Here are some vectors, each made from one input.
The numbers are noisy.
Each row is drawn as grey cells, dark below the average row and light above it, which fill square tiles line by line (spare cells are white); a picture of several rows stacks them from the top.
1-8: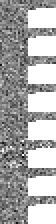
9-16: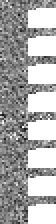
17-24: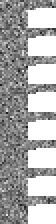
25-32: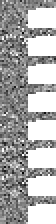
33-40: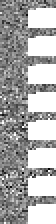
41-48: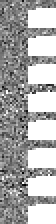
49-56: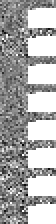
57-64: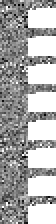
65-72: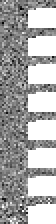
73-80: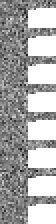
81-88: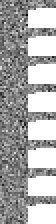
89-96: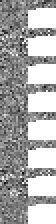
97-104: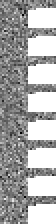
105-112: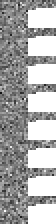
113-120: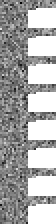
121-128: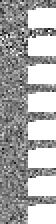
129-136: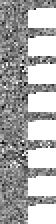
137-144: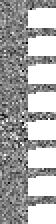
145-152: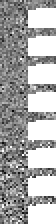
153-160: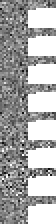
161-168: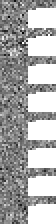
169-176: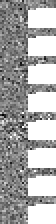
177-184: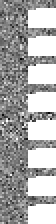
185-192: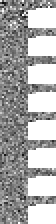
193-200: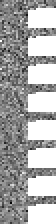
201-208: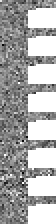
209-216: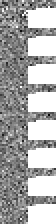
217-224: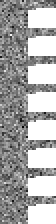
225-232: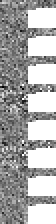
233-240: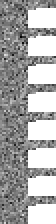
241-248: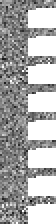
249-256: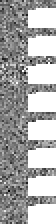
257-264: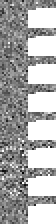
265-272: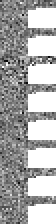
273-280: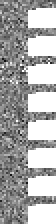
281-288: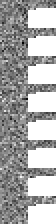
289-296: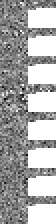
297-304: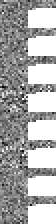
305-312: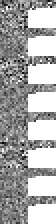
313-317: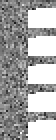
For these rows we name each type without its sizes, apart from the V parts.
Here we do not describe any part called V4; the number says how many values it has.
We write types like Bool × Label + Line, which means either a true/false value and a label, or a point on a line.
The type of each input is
Bool × List(Circle) × (Tree + V4).
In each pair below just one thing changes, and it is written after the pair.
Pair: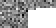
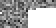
the place on the circle in item 1 of the list
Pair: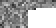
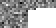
the value of V4
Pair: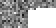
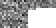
the true/false value
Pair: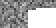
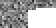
the place on the circle in item 1 of the list
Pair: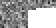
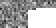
the place on the circle in item 1 of the list
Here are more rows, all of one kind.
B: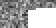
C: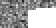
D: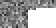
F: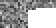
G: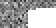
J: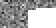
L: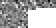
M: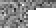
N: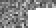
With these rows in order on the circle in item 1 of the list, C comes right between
F and N.
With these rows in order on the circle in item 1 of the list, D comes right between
B and J.
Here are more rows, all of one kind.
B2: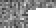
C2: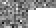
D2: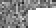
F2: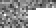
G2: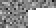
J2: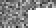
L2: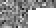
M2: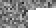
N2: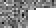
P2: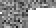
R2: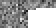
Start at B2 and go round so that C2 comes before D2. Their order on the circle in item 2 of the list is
B2, F2, G2, N2, C2, M2, P2, R2, J2, L2, D2.
